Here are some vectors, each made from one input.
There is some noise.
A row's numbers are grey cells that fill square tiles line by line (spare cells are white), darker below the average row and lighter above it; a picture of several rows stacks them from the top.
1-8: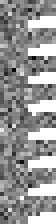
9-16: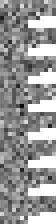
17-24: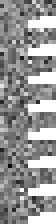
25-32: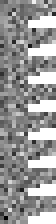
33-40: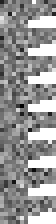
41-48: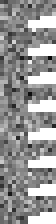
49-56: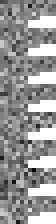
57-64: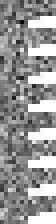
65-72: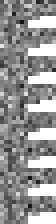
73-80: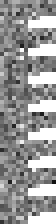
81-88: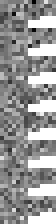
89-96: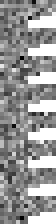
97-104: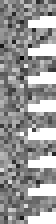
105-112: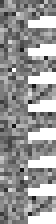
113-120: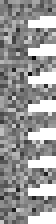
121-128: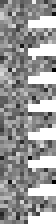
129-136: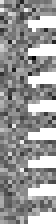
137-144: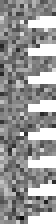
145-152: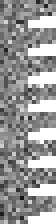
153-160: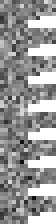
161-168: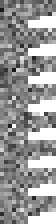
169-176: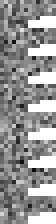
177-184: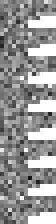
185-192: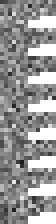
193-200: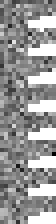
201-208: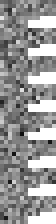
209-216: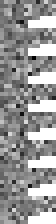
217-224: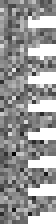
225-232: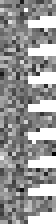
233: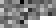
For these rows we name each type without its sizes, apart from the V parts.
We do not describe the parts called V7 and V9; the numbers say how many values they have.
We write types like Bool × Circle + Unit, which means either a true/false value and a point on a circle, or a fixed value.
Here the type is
Label × (Line + V9) × (Tree + V7).
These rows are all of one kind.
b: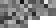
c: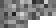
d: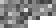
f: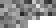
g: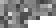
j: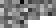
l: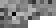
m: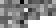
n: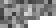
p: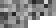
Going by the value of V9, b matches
l and m.
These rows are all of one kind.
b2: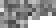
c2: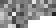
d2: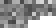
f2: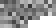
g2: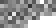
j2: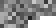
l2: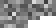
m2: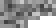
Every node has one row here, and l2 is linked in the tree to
d2, f2 and m2.
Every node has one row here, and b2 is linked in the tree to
m2.
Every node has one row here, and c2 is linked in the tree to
f2.
